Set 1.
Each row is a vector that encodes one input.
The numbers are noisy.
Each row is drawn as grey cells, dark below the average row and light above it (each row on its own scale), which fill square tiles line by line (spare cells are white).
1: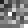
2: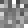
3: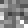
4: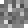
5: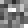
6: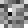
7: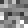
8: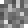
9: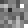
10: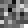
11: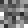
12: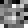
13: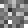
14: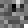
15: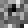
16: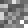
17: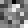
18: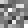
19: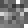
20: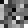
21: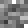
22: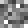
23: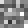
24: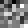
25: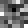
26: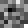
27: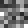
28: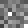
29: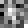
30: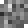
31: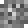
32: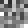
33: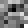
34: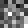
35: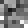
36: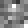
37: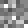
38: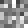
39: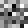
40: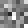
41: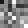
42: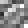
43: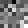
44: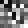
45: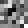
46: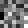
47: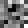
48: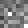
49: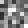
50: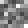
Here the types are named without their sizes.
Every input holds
four true/false values.
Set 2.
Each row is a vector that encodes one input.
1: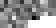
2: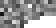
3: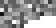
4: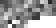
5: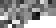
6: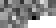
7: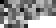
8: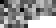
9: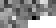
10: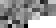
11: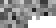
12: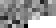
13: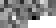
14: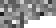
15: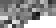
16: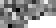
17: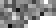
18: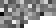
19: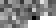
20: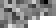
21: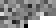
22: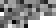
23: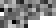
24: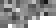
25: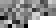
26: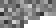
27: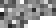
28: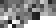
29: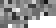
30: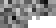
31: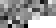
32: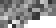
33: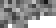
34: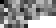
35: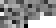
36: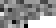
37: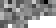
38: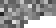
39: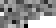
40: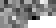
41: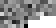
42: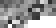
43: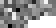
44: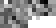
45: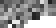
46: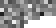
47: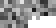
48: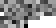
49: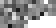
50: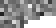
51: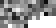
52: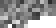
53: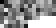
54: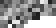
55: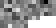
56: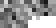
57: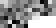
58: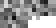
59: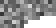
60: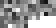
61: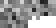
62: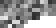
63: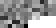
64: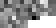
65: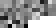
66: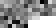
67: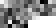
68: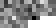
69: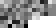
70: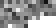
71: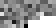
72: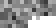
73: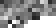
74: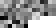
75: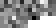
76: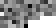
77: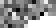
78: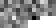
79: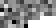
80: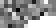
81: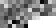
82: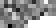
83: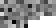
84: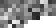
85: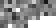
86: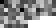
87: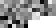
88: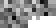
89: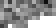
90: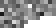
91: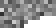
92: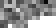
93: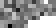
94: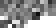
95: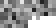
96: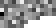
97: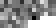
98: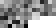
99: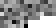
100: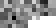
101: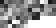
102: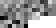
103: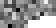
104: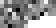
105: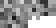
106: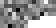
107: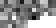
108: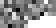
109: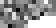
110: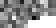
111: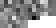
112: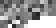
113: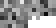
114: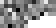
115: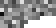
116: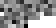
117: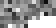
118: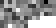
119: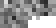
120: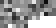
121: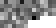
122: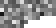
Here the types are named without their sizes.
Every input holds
either a fixed value, or three true/false values.
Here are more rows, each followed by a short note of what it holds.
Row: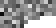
three true/false values
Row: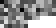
a fixed value
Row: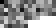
a fixed value
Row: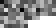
a fixed value
